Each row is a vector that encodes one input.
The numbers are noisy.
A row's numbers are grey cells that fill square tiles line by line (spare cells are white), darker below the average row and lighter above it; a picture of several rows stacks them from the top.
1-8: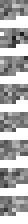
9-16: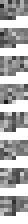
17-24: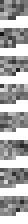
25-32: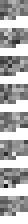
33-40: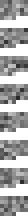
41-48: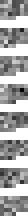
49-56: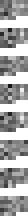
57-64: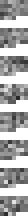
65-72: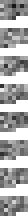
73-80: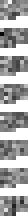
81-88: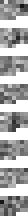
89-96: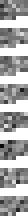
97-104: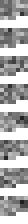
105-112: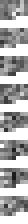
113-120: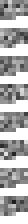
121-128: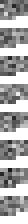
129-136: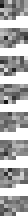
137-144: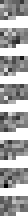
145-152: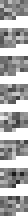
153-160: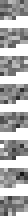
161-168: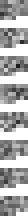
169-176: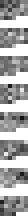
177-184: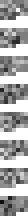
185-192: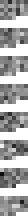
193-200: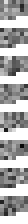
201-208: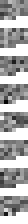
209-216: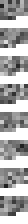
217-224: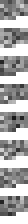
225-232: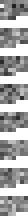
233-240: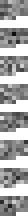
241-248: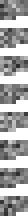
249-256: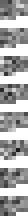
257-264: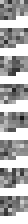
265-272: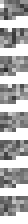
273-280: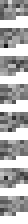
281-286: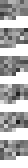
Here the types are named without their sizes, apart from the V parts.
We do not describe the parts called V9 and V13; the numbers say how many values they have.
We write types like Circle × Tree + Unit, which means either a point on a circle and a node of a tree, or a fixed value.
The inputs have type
Label × V13 + (Tree + Unit) × V9.
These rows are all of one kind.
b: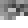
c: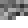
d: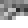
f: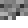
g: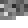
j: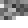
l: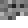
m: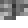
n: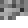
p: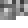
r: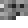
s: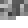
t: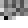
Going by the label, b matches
c, f, l and r.
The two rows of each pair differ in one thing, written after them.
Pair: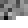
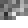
the node of the tree
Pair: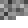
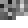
the value of V9
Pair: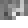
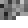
the value of V9
